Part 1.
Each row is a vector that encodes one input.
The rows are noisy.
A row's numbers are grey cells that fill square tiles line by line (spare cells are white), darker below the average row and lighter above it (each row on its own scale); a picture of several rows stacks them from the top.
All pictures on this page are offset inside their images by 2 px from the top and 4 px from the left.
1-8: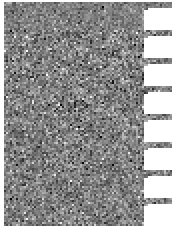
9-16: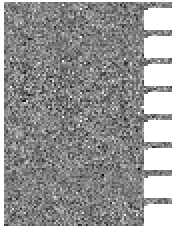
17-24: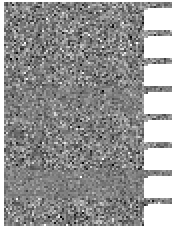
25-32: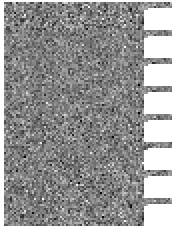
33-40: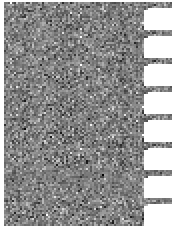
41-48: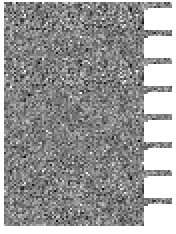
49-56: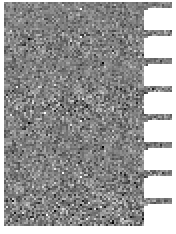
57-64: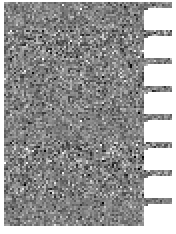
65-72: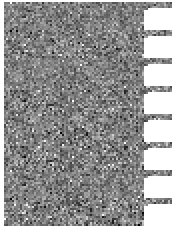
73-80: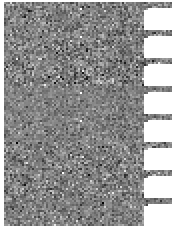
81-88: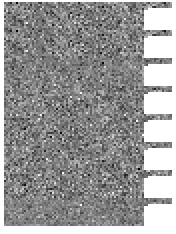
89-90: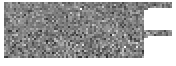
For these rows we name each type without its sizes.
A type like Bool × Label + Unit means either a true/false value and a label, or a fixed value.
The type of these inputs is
Bool × Bool × Bool + Tree + Unit.
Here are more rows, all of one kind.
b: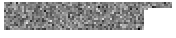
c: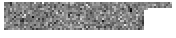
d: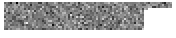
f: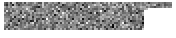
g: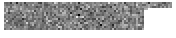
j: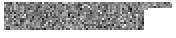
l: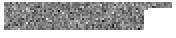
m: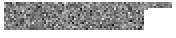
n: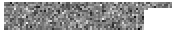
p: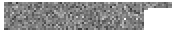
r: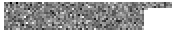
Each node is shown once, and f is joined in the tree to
l.
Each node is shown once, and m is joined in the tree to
j.
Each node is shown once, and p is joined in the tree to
d.
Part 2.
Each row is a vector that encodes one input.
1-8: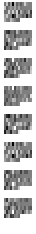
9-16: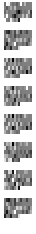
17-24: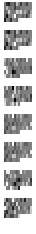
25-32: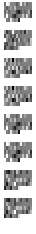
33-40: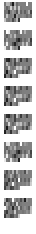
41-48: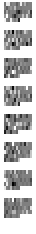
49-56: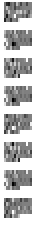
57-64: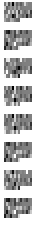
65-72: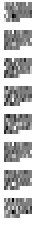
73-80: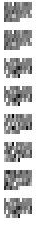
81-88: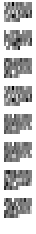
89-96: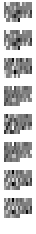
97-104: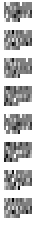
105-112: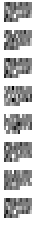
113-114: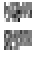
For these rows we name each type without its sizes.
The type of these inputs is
Bool × Label.
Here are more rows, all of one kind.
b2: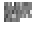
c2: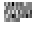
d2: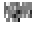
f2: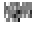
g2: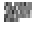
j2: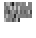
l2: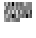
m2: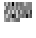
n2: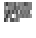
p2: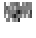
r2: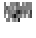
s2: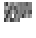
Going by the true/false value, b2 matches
g2, n2 and s2.
